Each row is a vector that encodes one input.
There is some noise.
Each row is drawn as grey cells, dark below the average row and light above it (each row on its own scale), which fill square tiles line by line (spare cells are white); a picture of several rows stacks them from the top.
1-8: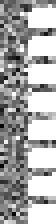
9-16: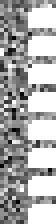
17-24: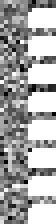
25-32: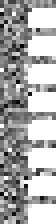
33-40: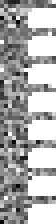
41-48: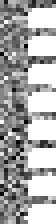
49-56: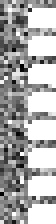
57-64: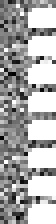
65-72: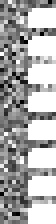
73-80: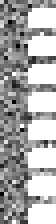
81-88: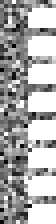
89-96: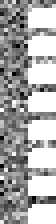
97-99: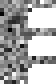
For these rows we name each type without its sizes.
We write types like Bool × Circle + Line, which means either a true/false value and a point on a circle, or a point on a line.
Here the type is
Label × Label + Line.
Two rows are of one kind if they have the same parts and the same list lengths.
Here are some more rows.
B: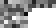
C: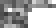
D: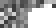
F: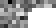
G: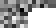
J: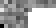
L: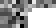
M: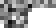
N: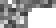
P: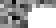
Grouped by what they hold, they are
B, G, M, N
C, D, F, J, L, P

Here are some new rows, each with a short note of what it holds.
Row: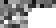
a point on a line
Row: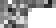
a point on a line
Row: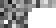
two labels
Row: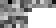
two labels
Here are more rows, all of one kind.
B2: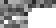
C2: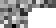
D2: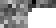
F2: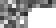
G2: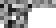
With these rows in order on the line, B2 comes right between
C2 and D2.
